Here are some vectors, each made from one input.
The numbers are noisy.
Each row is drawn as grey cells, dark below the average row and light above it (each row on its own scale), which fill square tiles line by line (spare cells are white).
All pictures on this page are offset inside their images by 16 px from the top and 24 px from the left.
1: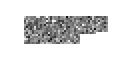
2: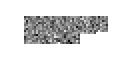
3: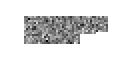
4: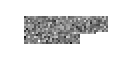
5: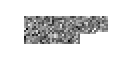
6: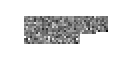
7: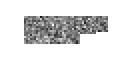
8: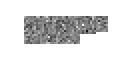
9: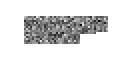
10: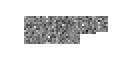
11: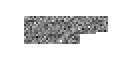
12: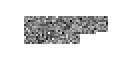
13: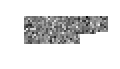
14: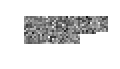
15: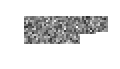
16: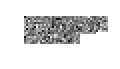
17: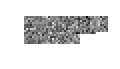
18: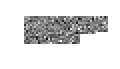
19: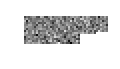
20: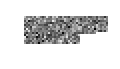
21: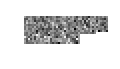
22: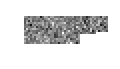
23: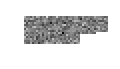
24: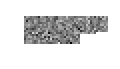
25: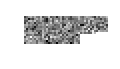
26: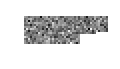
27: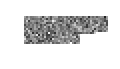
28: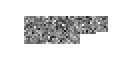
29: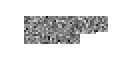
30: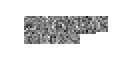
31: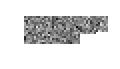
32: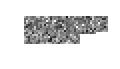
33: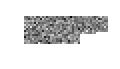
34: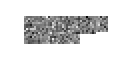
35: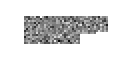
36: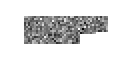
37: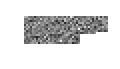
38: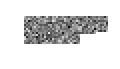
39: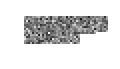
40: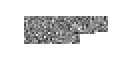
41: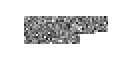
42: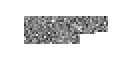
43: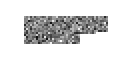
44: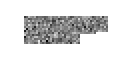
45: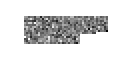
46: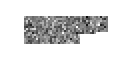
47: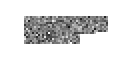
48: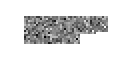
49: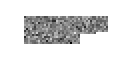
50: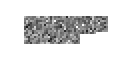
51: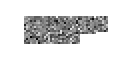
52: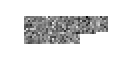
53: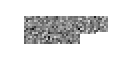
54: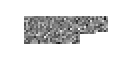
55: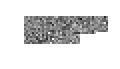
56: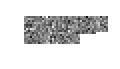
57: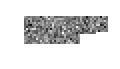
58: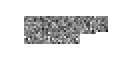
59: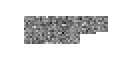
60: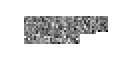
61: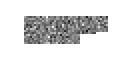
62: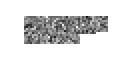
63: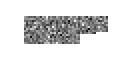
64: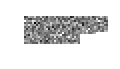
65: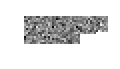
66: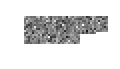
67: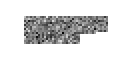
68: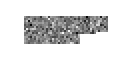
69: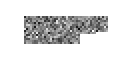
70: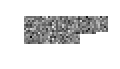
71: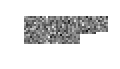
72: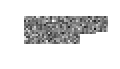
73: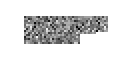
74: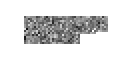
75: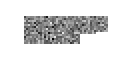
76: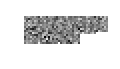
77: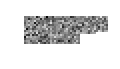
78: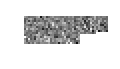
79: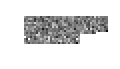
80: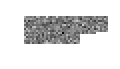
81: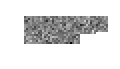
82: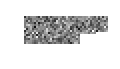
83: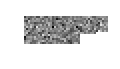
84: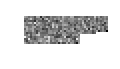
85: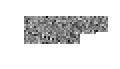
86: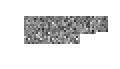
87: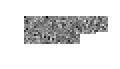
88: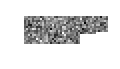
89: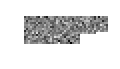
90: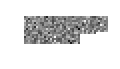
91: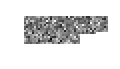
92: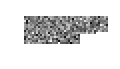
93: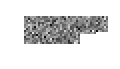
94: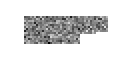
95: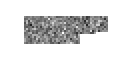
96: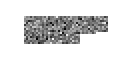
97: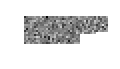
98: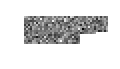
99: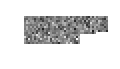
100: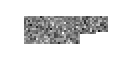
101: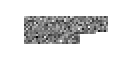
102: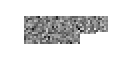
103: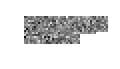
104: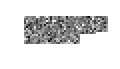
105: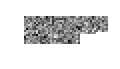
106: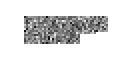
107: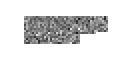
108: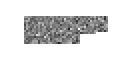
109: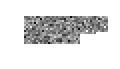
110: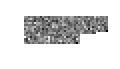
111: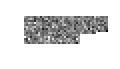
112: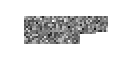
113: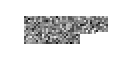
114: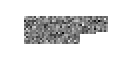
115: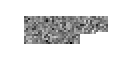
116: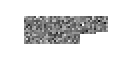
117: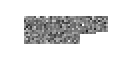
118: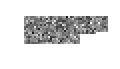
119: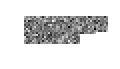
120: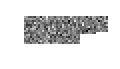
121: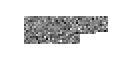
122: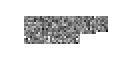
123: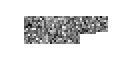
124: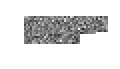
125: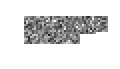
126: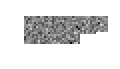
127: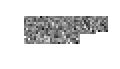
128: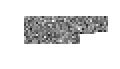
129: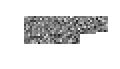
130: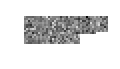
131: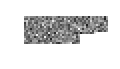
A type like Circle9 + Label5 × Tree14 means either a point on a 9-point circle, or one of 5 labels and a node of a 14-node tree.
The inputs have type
Label10 × Label10 + Line13.
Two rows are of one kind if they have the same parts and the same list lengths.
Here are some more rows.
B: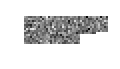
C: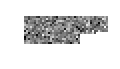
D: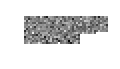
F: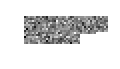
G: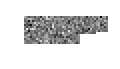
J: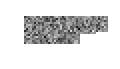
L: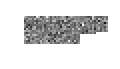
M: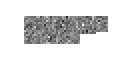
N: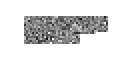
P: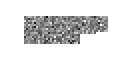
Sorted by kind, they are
B, G, L, M, N
C, D, F, J, P

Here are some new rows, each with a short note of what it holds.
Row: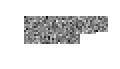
two labels (each one of 10)
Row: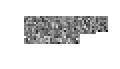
a point on a 13-point line
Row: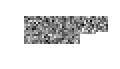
two labels (each one of 10)
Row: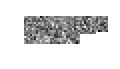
a point on a 13-point line
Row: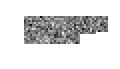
a point on a 13-point line
